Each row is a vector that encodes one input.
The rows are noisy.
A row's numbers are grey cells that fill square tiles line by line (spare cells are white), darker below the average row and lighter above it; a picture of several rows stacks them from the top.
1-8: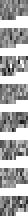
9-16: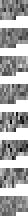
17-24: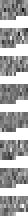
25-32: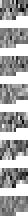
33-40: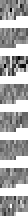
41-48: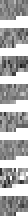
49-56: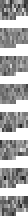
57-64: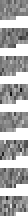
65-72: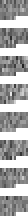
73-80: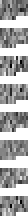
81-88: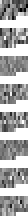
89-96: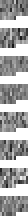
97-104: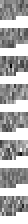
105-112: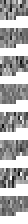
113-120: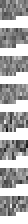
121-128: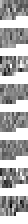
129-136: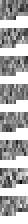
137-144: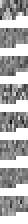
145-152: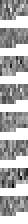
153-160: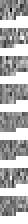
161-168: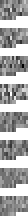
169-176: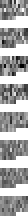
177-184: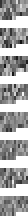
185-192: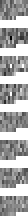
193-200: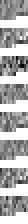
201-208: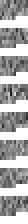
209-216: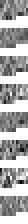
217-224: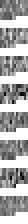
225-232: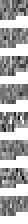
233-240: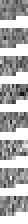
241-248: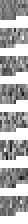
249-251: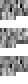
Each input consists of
a point on a 19-point circle.
